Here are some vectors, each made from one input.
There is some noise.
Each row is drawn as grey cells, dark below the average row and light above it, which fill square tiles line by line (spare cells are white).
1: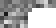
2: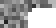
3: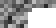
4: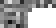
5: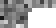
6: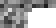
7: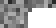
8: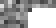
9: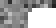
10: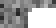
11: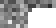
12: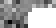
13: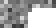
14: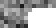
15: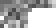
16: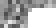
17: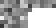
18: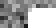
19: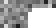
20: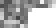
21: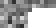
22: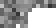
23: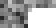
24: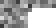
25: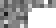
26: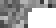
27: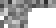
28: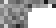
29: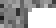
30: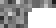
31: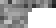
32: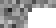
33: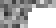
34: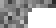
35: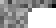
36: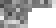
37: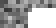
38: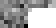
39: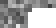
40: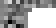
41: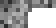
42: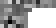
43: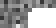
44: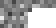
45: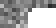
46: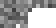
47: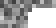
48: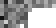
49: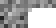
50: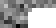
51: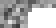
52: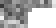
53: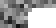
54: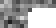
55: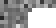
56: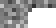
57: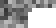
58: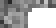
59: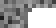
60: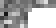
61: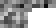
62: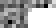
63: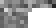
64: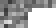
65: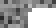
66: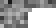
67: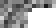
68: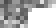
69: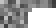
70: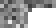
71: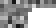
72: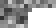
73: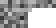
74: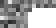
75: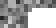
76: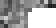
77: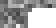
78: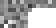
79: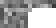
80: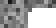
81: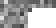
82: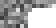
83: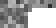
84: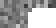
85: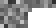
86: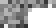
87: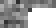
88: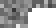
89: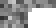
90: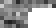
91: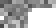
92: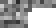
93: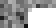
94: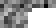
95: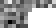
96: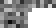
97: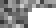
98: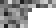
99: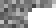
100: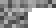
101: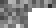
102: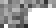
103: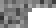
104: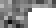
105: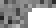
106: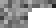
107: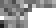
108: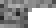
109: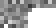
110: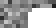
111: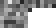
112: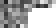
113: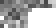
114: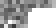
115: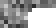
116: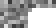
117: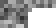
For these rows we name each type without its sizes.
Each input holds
a node of a tree, together with either a point on a line, or three true/false values.
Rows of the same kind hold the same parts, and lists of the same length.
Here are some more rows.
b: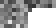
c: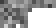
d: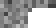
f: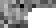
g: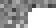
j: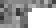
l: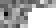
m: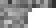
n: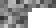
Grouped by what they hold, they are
b, c, d, g, j, m, n
f, l

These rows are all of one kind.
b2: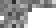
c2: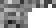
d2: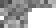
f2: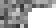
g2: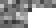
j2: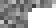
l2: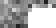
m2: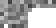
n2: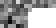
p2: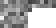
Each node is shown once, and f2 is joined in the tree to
j2.
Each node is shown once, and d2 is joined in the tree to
b2, g2, j2, m2 and p2.
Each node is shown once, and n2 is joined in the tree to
m2.
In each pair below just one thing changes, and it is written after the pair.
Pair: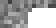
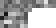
the node of the tree
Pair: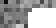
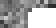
the place on the line
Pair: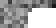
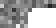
the node of the tree
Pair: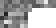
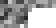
the place on the line
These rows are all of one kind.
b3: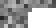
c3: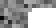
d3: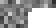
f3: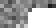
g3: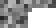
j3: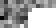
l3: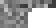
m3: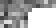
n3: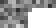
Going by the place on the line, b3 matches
g3 and j3.
